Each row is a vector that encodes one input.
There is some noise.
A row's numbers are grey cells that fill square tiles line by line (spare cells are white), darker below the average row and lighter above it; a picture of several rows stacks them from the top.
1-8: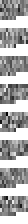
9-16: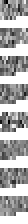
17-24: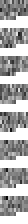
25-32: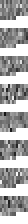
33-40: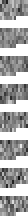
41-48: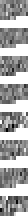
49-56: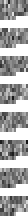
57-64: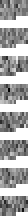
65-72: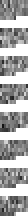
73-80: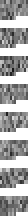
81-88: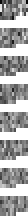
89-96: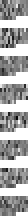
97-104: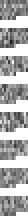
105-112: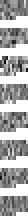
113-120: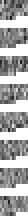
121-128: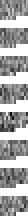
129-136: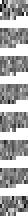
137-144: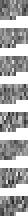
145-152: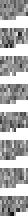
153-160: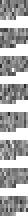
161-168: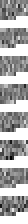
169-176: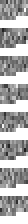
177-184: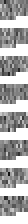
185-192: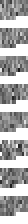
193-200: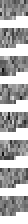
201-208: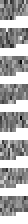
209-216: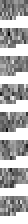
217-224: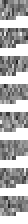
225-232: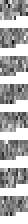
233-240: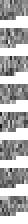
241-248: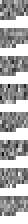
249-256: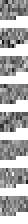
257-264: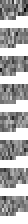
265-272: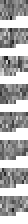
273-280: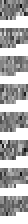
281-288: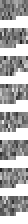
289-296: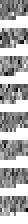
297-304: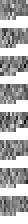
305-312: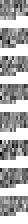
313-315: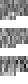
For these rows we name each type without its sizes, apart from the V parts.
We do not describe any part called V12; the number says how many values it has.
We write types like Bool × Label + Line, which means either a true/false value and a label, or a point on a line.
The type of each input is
(Bool × Bool × Bool × Bool + Tree) × (Tree + V12).
